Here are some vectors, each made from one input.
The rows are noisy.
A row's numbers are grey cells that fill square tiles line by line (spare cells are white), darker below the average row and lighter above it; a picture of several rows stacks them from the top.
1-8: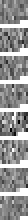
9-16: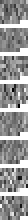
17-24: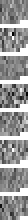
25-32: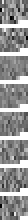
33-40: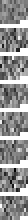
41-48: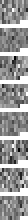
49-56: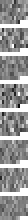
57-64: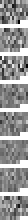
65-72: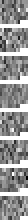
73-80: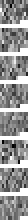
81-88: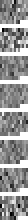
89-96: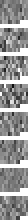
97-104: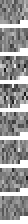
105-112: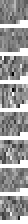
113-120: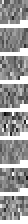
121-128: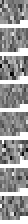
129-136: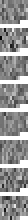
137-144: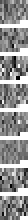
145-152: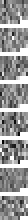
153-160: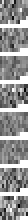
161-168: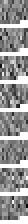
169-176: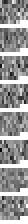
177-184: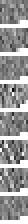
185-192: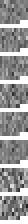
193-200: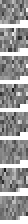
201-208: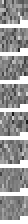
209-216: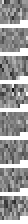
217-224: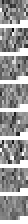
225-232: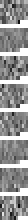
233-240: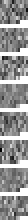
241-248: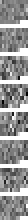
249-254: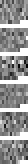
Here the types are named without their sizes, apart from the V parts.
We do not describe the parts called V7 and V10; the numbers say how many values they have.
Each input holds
either a point on a line, a true/false value and a value of V10, or a value of V7.
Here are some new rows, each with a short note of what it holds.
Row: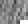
a point on a line, a true/false value and a value of V10
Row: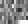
a point on a line, a true/false value and a value of V10
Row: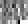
a value of V7
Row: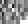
a value of V7
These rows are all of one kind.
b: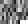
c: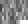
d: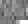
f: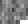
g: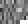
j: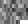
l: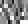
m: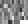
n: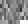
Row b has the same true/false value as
d and g.
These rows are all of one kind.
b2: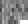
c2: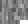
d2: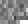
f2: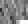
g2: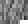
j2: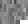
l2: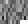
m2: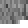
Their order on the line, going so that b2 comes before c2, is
g2, b2, l2, d2, j2, f2, m2, c2.
